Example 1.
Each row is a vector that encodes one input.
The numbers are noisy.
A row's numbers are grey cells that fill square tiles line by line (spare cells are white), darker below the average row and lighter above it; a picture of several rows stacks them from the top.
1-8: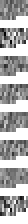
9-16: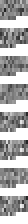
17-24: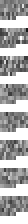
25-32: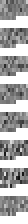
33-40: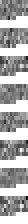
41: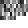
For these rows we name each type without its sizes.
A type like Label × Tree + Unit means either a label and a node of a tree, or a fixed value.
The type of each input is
List(Line).
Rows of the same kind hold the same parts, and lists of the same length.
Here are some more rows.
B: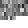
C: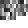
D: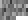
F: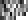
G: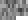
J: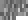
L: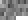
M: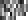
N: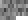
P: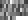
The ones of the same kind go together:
B, P
C, F, M
D, G, J, L, N

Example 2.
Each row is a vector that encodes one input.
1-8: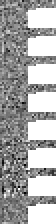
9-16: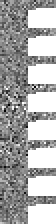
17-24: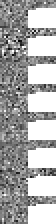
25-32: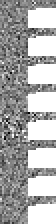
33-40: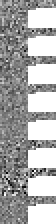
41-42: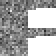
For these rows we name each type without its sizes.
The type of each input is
Bool × Line × Line.
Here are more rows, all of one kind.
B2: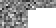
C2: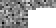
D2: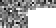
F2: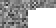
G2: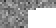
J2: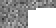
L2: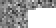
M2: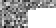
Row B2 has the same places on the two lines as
D2 and M2.
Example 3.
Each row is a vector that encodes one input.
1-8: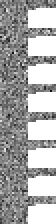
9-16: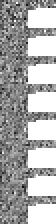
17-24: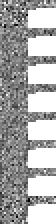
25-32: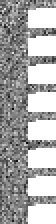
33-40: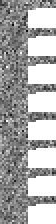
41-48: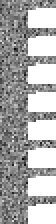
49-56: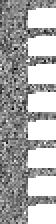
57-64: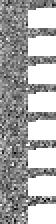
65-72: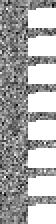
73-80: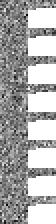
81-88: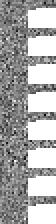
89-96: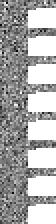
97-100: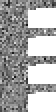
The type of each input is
Line6 + Line13.
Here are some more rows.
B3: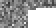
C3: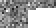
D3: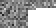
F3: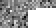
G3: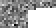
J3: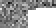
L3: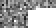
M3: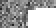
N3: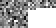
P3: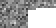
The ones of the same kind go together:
B3, C3, G3, J3
D3, F3, L3, M3, N3, P3

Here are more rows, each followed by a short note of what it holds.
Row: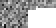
a point on a 6-point line
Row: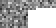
a point on a 6-point line
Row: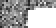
a point on a 6-point line
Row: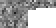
a point on a 13-point line
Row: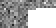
a point on a 6-point line
